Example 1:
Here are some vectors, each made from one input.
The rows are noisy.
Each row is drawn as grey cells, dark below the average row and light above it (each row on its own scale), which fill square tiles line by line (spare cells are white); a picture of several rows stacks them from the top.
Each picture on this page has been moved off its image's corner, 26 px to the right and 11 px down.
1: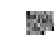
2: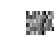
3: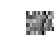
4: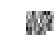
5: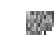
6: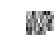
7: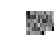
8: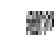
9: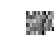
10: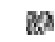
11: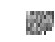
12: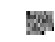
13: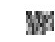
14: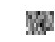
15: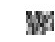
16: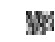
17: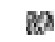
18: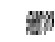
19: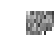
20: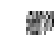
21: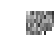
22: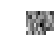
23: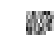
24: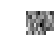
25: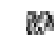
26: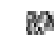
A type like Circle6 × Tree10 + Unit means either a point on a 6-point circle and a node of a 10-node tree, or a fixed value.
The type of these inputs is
Bool × Bool × Bool.
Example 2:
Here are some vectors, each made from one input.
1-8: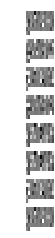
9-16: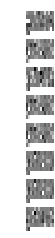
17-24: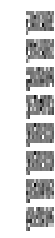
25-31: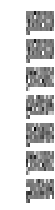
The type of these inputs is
Tree7.
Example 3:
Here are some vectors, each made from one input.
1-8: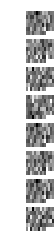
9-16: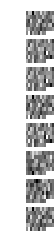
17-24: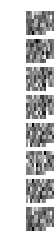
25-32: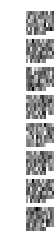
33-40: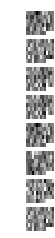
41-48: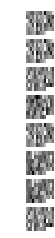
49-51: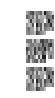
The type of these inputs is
Label6.
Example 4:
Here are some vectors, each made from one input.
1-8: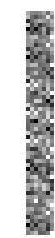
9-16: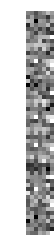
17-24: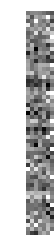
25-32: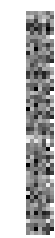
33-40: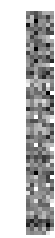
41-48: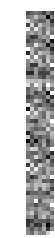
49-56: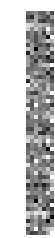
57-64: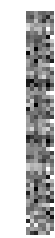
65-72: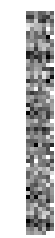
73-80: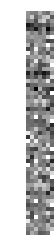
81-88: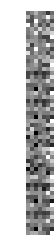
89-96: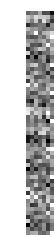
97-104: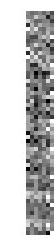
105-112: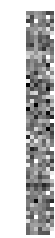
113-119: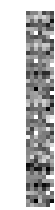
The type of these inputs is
Bool × Bool × Bool.
